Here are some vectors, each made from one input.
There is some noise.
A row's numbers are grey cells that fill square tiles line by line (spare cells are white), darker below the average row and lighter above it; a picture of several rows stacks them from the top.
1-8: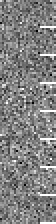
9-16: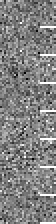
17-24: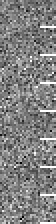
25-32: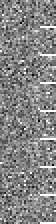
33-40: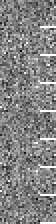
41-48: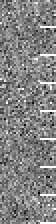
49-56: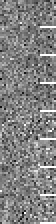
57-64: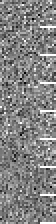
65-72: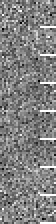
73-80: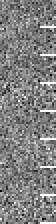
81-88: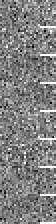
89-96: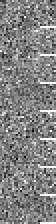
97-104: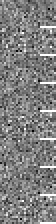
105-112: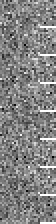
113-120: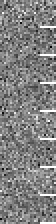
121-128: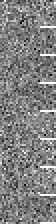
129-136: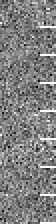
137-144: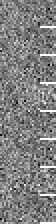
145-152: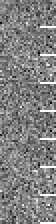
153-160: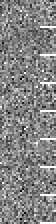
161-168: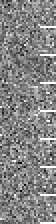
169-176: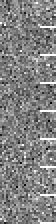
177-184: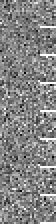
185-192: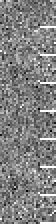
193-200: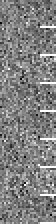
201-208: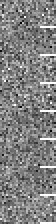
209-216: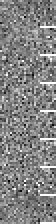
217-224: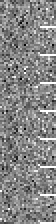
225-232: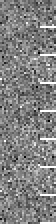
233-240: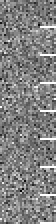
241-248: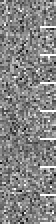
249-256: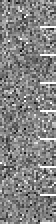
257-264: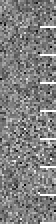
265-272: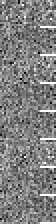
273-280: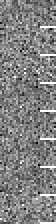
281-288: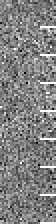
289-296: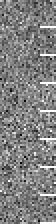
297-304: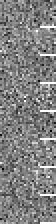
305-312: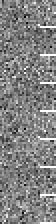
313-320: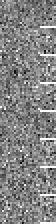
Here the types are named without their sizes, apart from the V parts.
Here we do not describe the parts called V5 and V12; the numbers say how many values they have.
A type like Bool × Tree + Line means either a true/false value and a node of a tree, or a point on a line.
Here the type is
(Bool × V5 + V12) × (Circle + Unit).
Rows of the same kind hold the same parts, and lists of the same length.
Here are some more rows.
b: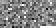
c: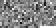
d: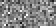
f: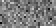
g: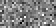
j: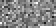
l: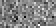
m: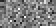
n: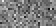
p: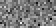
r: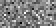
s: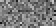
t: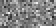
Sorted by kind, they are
b, g, m, r
c, d, j, l, t
f, n
p, s

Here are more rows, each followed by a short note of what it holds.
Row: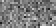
a true/false value and a value of V5
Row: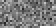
a value of V12
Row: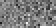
a true/false value and a value of V5
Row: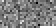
a value of V12
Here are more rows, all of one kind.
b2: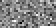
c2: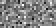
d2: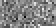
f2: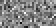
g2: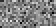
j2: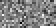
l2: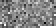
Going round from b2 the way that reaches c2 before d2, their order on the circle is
b2, c2, f2, d2, l2, g2, j2.
